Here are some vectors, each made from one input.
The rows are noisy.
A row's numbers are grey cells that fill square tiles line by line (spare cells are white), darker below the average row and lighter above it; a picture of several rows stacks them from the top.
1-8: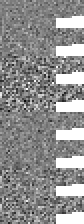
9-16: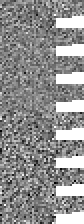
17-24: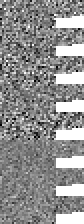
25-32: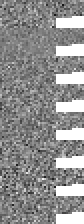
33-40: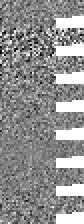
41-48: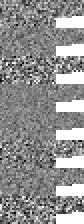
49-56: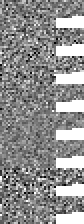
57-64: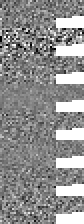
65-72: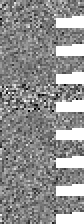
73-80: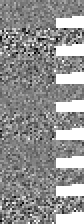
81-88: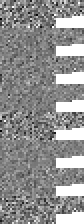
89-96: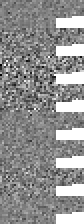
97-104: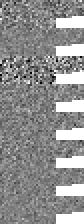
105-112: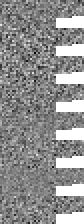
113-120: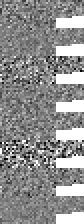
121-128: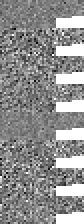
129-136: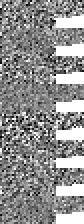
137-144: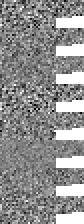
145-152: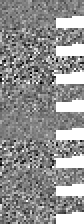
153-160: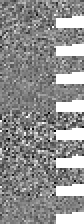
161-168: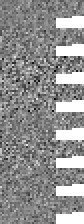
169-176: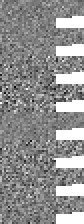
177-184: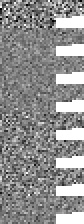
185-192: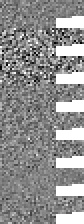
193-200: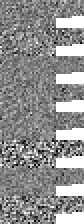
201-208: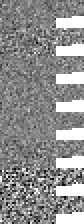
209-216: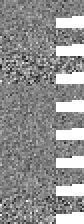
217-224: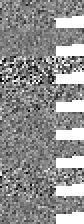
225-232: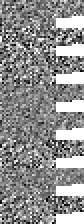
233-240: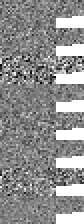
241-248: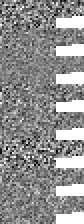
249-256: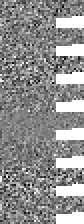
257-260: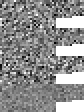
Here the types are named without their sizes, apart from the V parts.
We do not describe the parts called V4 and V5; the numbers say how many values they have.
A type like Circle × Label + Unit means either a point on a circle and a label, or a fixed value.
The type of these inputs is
((Bool × Circle + V4) × (Circle + Unit) + List(V5)) × Line.
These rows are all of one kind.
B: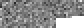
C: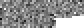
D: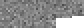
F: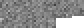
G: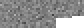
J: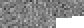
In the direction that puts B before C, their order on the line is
F, B, C, J, D, G.
